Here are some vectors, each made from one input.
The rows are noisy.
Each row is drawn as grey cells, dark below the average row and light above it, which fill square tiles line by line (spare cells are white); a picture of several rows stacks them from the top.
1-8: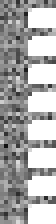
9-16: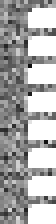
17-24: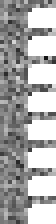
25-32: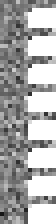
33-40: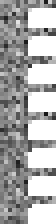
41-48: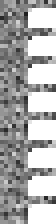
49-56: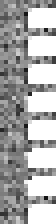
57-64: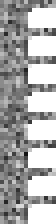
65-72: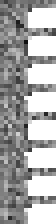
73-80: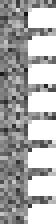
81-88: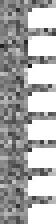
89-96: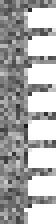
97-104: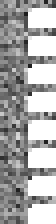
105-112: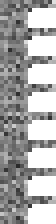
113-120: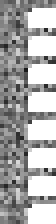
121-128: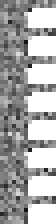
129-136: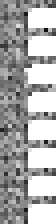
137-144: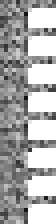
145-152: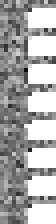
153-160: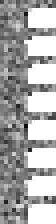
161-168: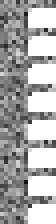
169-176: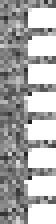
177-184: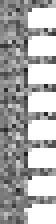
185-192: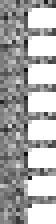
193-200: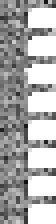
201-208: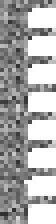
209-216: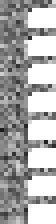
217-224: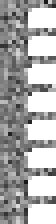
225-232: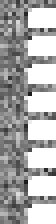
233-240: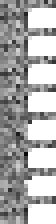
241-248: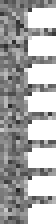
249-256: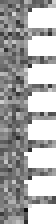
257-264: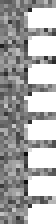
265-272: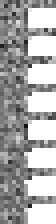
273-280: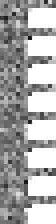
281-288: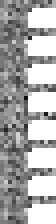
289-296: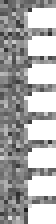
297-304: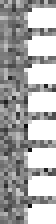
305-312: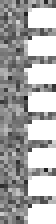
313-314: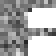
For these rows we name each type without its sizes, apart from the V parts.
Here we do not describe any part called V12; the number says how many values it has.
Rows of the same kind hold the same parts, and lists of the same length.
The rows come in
4 kinds.
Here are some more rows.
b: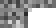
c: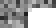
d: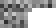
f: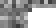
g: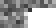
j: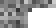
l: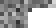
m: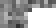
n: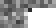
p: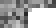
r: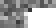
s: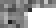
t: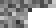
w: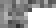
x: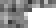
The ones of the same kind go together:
b, c, p
d
f, g, m, n, r, s, w, x
j, l, t

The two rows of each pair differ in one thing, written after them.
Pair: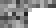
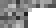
the value of V12
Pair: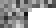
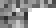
the value of V12
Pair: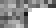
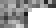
the true/false value
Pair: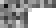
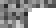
the value of V12
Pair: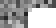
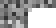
the label
